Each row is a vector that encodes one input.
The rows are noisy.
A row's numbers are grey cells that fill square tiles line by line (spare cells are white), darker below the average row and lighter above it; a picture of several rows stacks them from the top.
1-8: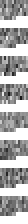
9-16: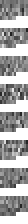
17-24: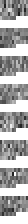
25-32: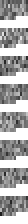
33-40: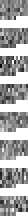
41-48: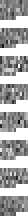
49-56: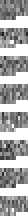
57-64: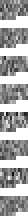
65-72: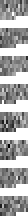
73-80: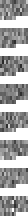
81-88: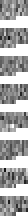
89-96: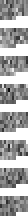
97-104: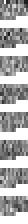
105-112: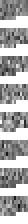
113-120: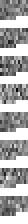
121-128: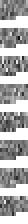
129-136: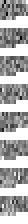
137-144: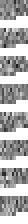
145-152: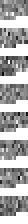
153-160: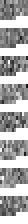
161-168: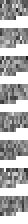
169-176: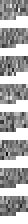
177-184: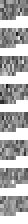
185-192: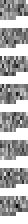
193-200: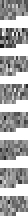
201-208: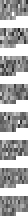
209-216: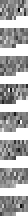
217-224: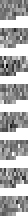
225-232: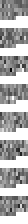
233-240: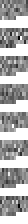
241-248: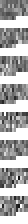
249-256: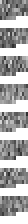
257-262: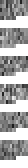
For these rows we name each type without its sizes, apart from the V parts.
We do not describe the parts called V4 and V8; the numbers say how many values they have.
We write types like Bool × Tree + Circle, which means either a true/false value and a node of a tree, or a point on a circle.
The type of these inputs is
Label × (Line × V4 + V8).
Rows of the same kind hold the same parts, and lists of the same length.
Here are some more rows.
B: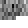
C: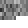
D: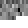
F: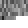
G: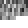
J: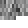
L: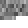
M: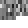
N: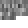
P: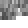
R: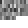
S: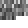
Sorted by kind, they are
B, C, F, L, M, N, P, S
D, G, J, R

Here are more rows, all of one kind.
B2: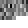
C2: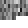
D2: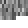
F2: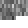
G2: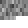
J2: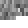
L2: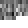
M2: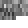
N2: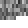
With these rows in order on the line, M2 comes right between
C2 and L2.
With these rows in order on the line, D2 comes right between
B2 and C2.
